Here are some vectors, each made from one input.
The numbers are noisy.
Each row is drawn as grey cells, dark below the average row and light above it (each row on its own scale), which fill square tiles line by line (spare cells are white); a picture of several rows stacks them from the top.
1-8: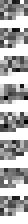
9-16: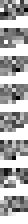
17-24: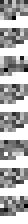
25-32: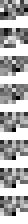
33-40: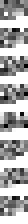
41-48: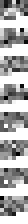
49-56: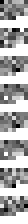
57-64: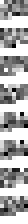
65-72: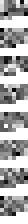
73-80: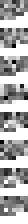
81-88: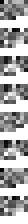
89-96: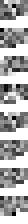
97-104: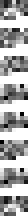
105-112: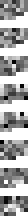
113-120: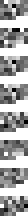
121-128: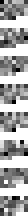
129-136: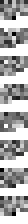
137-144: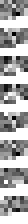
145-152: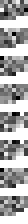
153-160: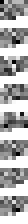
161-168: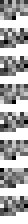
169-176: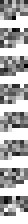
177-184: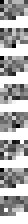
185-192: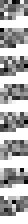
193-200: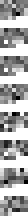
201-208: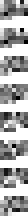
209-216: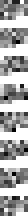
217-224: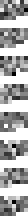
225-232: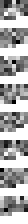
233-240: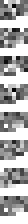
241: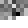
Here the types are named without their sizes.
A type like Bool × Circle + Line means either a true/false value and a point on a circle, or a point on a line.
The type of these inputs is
Circle.
